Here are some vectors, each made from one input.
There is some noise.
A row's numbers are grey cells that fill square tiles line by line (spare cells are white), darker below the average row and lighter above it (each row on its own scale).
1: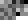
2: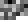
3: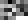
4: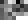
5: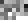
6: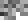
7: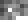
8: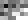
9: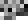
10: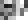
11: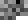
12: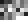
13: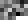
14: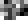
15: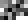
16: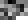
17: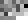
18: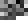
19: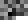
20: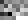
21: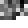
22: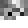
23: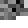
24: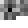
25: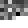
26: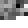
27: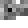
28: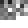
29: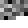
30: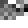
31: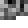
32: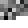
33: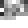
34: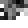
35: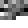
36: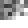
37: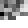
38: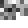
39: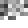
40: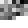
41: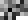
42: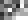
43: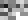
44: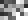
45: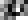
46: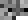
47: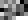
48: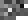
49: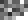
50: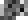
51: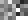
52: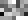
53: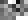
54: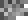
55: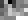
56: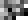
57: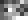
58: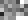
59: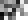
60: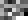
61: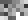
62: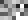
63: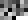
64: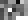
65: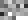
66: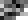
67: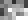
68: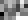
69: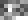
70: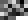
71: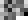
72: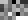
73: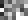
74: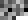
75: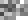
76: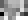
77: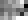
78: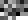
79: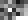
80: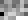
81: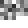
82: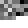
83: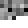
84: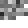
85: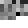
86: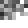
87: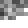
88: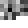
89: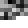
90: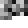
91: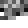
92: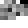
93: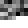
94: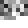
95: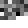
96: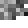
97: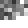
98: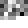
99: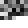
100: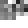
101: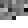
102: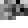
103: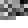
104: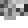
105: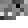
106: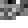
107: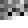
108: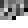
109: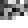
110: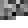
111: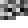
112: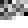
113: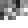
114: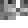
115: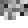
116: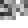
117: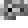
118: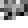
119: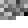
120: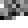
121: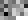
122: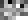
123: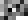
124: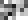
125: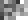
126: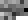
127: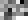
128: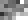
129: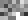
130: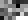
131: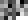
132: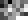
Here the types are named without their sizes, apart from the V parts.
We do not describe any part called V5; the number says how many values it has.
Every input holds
a list of items, each a true/false value and a value of V5.
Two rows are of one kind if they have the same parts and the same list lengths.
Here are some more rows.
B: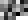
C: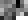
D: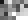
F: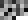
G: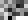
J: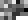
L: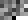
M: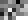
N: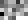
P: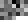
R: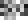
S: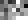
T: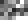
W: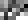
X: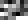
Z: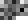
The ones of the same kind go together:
B, C, D, G, N, P, R, S, W, Z
F, L
J, M, T, X

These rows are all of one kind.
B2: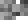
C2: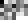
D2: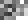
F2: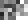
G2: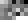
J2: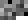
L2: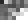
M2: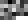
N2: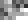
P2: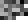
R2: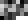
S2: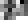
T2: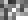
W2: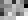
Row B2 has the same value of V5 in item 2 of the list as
J2, M2 and R2.
